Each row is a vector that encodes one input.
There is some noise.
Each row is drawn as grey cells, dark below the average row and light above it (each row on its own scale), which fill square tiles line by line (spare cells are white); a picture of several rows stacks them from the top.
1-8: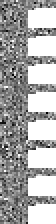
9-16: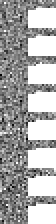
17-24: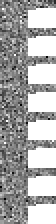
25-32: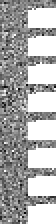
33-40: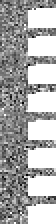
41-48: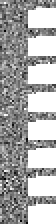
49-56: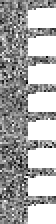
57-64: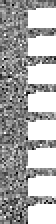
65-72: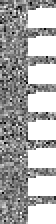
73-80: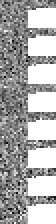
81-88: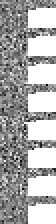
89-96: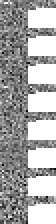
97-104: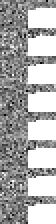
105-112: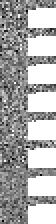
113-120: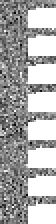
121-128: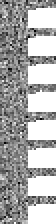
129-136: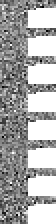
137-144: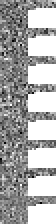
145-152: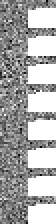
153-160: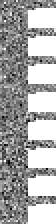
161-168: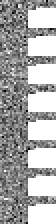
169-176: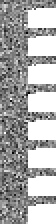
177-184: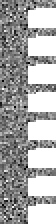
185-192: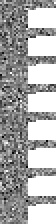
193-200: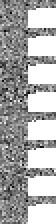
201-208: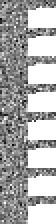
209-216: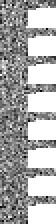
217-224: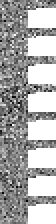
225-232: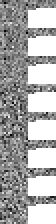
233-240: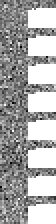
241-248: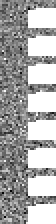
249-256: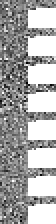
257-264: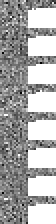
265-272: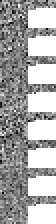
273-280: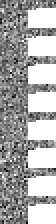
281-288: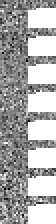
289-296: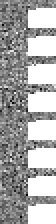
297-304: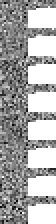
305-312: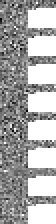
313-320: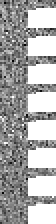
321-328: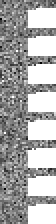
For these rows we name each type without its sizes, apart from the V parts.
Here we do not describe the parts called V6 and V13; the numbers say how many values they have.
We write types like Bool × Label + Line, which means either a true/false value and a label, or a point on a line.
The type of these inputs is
Label × (Line + V6) + V13.
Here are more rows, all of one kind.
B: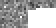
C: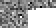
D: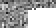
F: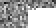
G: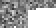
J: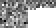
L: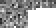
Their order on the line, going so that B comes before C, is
D, J, F, B, G, L, C.
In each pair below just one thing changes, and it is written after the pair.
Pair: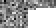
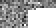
the label
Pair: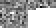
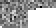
the value of V6
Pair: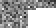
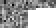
the label
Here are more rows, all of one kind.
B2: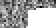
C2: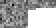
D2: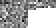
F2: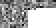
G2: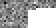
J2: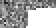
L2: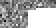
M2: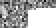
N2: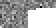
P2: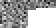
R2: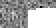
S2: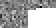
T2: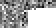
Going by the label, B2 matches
D2, J2, L2 and M2.
